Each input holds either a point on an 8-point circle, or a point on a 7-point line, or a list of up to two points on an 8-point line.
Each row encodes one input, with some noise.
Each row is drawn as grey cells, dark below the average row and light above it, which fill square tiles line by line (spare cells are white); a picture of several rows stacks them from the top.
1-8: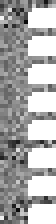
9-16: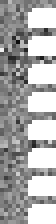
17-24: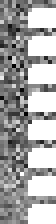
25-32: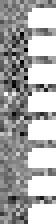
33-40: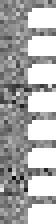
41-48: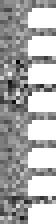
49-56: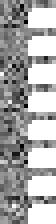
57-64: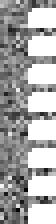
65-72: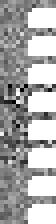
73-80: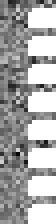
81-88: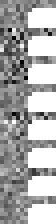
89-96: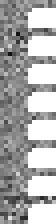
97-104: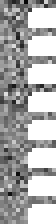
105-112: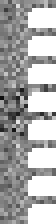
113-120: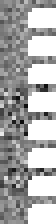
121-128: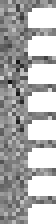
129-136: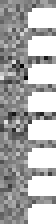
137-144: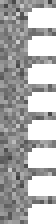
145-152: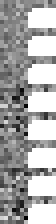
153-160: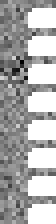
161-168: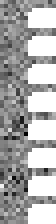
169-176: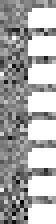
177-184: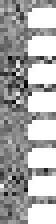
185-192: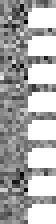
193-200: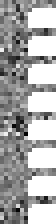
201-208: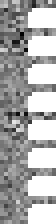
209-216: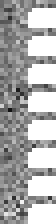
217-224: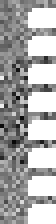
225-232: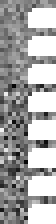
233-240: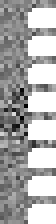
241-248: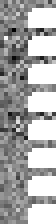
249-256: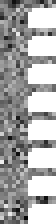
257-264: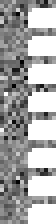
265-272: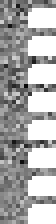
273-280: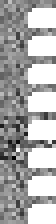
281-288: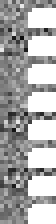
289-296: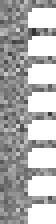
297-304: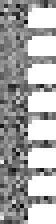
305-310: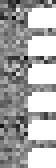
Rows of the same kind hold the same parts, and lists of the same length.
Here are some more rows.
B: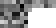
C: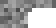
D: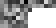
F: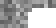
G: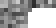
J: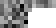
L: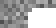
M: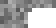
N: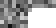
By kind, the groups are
B, J, N
C, M
D
F, L
G

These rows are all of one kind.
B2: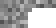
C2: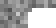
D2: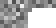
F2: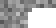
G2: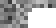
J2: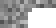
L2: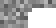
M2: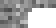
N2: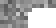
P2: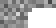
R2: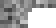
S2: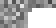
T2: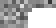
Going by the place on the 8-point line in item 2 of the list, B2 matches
G2, J2 and R2.
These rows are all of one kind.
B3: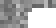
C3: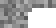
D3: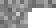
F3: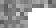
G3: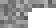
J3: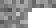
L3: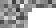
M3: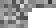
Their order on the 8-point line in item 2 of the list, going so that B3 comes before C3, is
F3, B3, D3, J3, G3, C3, L3, M3.
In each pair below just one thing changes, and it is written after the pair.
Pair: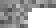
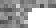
the place on the 8-point line in item 2 of the list
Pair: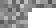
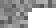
the place on the 8-point line in item 1 of the list
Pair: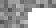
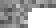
the place on the 8-point line in item 2 of the list
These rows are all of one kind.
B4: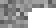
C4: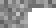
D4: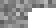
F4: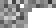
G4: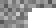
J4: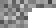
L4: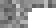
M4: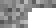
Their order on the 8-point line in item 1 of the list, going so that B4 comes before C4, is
B4, L4, D4, J4, G4, M4, F4, C4.
